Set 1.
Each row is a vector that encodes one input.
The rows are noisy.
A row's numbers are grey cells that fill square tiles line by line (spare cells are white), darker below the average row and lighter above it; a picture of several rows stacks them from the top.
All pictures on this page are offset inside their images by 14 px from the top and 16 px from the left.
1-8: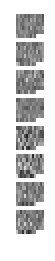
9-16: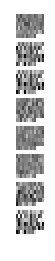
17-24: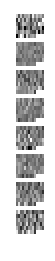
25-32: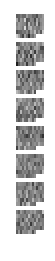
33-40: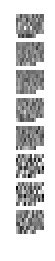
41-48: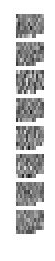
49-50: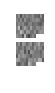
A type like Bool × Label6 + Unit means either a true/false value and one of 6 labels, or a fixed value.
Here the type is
Circle8 + Unit.
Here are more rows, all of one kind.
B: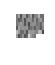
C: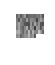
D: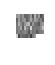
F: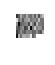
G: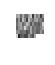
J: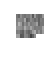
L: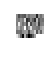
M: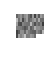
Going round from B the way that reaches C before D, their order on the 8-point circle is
B, C, J, L, F, M, D, G.
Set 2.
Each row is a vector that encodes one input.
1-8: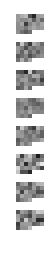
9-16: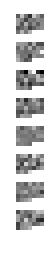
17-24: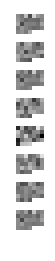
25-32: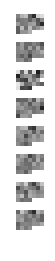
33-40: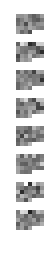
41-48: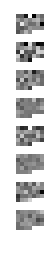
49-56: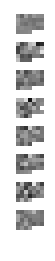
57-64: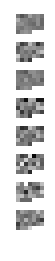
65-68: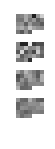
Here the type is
Tree14.
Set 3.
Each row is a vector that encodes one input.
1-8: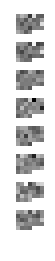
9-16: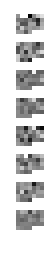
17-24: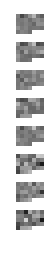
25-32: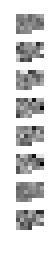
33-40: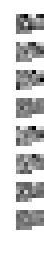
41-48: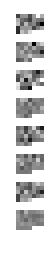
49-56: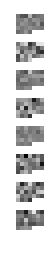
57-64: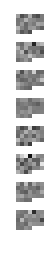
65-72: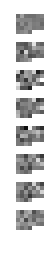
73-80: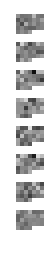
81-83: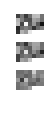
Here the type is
Tree12.
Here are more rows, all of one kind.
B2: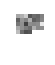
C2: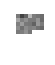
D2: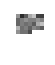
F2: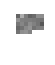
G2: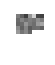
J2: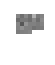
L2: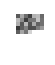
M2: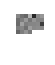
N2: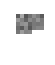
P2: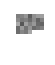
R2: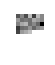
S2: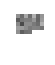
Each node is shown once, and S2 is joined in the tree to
J2.
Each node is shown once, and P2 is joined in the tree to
J2.
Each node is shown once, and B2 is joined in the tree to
L2 and N2.
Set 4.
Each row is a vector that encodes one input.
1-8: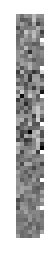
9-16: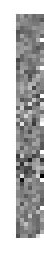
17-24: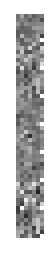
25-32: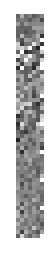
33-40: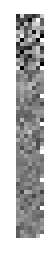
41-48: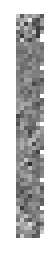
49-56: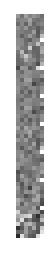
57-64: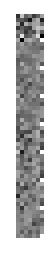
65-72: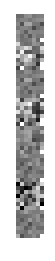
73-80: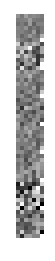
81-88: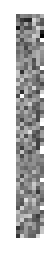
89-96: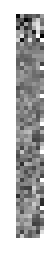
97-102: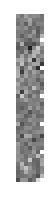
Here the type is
Line9.
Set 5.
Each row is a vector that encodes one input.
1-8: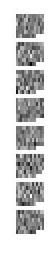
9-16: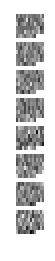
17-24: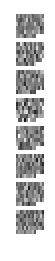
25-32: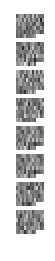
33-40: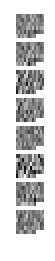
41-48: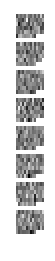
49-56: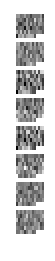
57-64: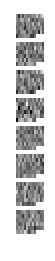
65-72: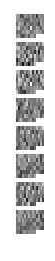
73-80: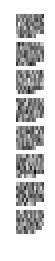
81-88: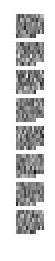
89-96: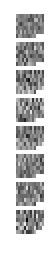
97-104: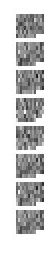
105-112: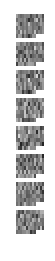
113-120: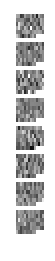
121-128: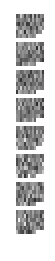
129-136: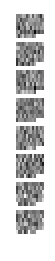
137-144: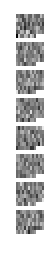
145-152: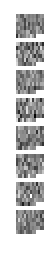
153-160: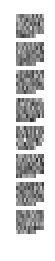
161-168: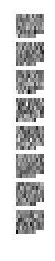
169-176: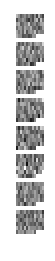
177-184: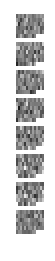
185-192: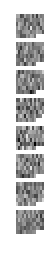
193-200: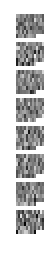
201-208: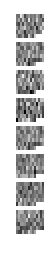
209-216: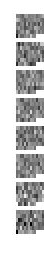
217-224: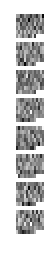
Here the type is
Label7.
